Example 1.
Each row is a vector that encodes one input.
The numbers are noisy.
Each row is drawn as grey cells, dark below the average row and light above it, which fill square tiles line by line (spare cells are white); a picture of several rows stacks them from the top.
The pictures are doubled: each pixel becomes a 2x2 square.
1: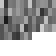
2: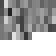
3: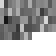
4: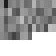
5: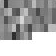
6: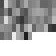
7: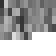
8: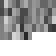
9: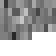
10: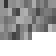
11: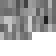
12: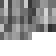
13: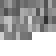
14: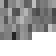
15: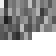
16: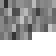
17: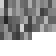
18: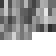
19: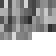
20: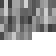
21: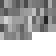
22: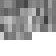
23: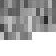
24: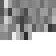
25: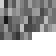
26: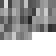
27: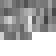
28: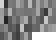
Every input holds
a point on a 5-point line.
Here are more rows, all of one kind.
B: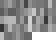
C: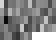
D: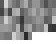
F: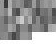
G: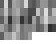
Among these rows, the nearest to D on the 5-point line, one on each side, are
B and G.
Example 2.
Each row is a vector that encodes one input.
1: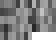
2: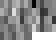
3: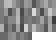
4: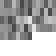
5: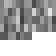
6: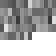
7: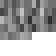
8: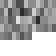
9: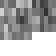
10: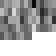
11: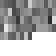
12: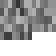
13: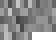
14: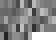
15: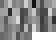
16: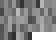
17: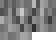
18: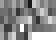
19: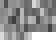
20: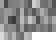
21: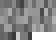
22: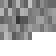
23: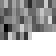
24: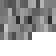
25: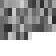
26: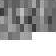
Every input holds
a point on each of two 5-point lines.
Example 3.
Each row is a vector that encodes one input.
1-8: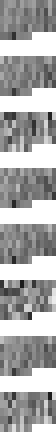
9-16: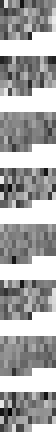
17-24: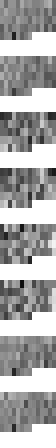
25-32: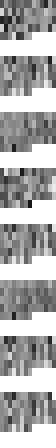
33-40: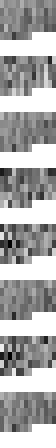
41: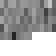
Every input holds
one of 5 labels.
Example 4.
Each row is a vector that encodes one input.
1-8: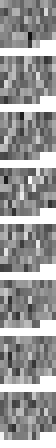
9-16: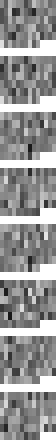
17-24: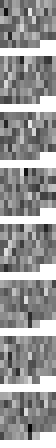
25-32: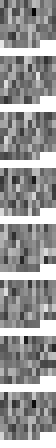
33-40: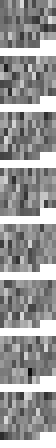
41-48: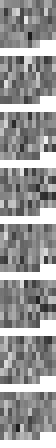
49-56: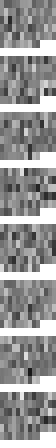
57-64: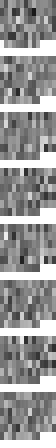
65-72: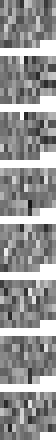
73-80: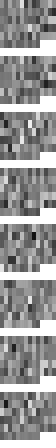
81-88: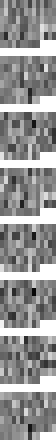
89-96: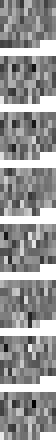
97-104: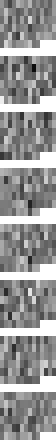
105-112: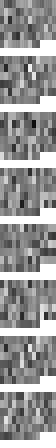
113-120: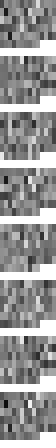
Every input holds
one of 7 labels.
